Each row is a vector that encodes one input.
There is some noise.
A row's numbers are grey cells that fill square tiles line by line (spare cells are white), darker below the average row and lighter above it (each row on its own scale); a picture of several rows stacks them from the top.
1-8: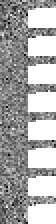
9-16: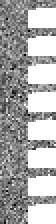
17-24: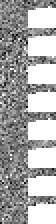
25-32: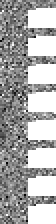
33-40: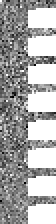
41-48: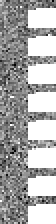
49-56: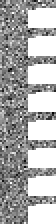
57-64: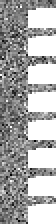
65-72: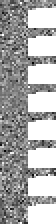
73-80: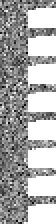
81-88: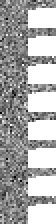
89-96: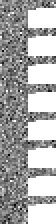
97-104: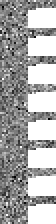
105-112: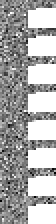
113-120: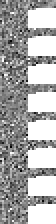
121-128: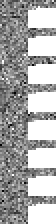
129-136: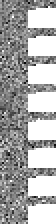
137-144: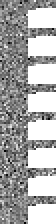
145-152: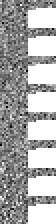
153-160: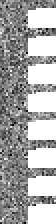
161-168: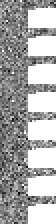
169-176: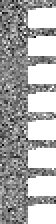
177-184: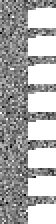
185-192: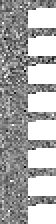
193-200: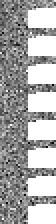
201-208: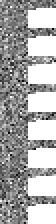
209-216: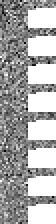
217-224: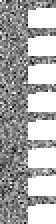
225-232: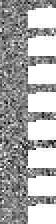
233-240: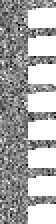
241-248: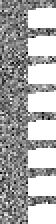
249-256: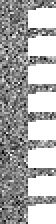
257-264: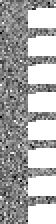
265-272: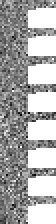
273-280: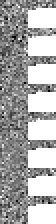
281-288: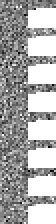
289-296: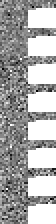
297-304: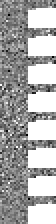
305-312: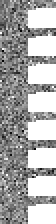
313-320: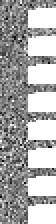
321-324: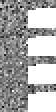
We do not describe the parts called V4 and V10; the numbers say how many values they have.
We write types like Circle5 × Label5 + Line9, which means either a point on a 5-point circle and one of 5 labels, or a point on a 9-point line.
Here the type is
(Line3 × Line5 + V4) × (Tree9 + V10) + List2(Line6).
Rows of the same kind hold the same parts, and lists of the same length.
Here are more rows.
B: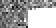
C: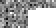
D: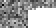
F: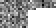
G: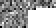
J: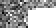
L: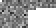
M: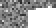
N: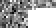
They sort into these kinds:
B, J
C
D
F, G
L
M
N

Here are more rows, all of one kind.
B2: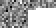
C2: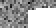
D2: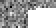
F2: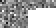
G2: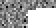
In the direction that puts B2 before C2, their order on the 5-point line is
G2, B2, F2, C2, D2.
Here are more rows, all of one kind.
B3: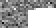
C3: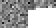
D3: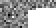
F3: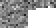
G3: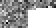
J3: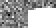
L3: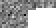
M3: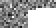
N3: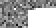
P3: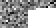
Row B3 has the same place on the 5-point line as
F3, J3, L3 and P3.
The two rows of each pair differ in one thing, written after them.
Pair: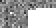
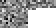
the node of the tree
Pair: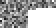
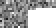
the place on the 3-point line
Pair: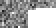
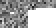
the place on the 3-point line
